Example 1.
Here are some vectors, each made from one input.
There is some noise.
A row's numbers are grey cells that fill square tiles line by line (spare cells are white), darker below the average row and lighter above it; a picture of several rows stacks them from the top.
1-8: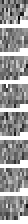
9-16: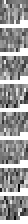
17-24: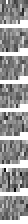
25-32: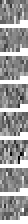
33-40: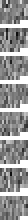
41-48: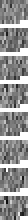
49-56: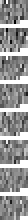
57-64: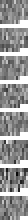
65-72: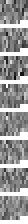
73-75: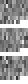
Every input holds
either a point on an 8-point line, or a point on a 9-point line.
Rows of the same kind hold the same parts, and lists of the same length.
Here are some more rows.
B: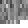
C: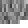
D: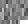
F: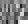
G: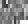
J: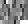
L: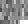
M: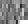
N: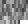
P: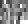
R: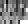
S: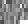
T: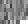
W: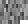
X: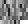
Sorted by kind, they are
B, C, D, F, L, M, P, S, T
G, J, N, R, W, X

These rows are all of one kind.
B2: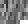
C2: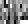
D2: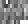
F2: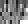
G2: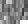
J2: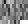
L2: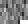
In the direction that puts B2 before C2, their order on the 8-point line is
F2, B2, L2, C2, D2, G2, J2.
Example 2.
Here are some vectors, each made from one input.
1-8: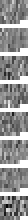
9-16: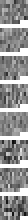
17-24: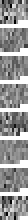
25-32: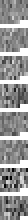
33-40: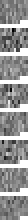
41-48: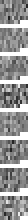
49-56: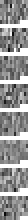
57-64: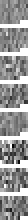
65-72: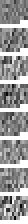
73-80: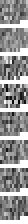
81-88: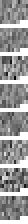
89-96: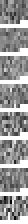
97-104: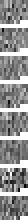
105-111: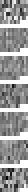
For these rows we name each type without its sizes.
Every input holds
either a point on a circle, or a point on a line.
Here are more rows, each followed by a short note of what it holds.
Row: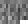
a point on a circle
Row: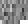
a point on a line
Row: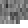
a point on a circle
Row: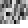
a point on a line
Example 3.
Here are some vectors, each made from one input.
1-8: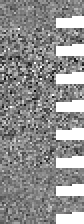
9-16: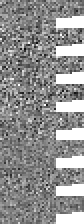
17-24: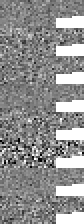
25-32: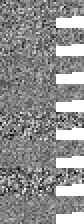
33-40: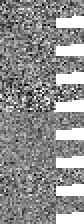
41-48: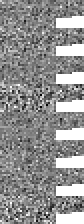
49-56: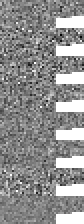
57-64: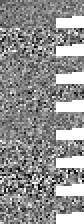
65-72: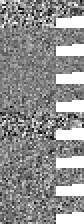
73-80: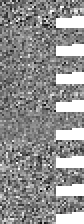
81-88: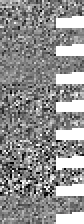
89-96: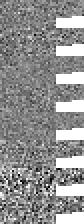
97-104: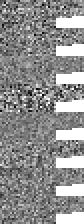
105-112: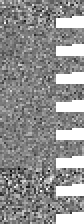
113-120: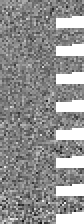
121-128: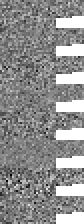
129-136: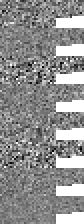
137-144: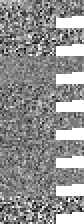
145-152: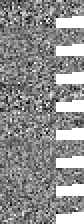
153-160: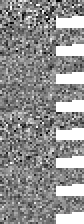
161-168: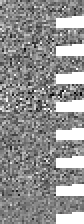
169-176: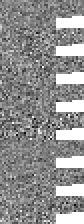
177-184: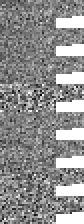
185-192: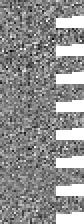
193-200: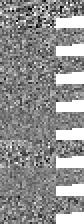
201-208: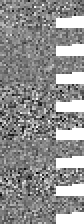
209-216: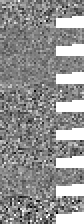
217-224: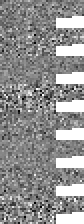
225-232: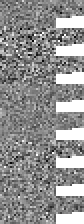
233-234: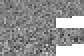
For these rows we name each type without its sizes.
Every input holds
a list of points on a circle.
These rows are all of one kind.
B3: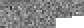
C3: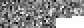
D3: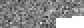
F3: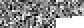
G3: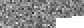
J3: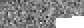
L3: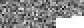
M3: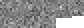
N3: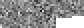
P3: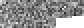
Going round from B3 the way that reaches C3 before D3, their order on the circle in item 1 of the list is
B3, F3, C3, G3, M3, J3, D3, L3, N3, P3.
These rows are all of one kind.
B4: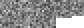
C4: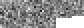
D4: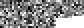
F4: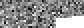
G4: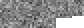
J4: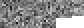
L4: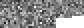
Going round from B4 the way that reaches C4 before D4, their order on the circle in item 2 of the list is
B4, C4, G4, J4, F4, L4, D4.
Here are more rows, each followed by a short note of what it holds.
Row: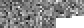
the empty list
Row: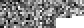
the empty list
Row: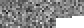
a list of one item
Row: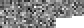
a list of two items
